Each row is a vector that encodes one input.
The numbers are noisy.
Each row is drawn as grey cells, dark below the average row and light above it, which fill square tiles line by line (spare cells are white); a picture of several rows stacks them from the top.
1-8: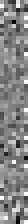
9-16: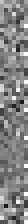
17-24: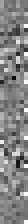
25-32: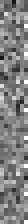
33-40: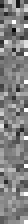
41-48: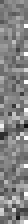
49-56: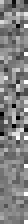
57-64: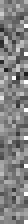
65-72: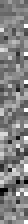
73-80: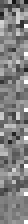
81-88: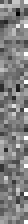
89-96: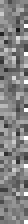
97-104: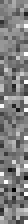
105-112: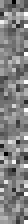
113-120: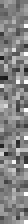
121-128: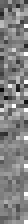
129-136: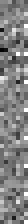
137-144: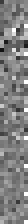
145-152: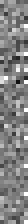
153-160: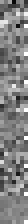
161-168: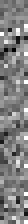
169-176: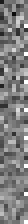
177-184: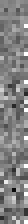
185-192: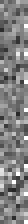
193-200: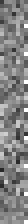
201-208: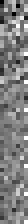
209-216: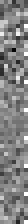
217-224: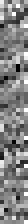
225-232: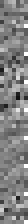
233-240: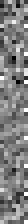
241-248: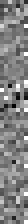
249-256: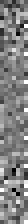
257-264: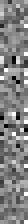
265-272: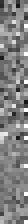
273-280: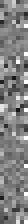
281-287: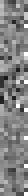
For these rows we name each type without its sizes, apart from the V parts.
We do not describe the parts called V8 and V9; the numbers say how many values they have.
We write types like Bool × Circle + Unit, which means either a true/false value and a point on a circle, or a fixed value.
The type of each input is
List(Line) × V8 × V9.
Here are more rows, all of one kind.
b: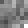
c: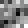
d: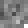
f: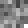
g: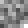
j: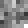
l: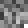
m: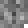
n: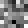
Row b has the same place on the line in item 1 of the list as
d and n.
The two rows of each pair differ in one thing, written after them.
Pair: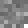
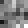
the value of V8
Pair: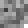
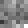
the value of V9
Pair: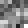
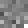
the value of V9
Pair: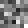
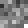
the value of V8
